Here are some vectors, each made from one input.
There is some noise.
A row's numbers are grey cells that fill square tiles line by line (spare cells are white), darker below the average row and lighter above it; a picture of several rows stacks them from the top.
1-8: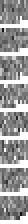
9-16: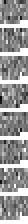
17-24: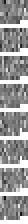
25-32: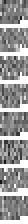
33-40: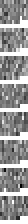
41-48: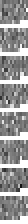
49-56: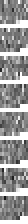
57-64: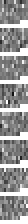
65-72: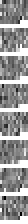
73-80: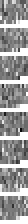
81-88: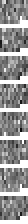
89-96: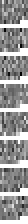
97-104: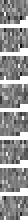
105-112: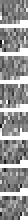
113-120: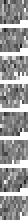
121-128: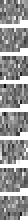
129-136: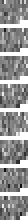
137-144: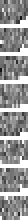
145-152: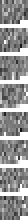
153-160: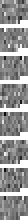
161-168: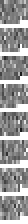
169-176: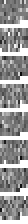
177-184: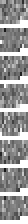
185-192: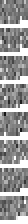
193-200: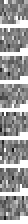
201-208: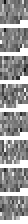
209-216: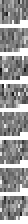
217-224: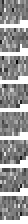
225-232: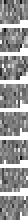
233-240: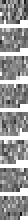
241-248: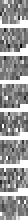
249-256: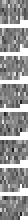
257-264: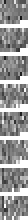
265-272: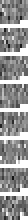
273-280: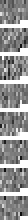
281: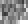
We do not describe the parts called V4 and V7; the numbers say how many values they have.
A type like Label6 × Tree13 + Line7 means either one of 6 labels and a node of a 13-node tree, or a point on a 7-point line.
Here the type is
Bool × Bool × Bool × (Line6 + V4 × V7).
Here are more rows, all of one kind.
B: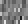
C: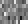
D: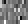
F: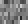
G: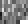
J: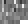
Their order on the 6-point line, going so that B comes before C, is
B, D, F, J, G, C.
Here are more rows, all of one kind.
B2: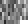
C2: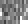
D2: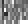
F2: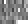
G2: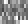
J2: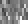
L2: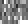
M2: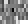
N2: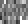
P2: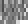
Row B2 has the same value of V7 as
G2, M2 and P2.
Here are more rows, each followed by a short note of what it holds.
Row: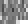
three true/false values, a value of V4 and a value of V7
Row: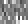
three true/false values, a value of V4 and a value of V7
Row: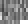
three true/false values, a value of V4 and a value of V7
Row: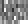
three true/false values, a value of V4 and a value of V7
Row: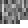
a point on a 6-point line and three true/false values
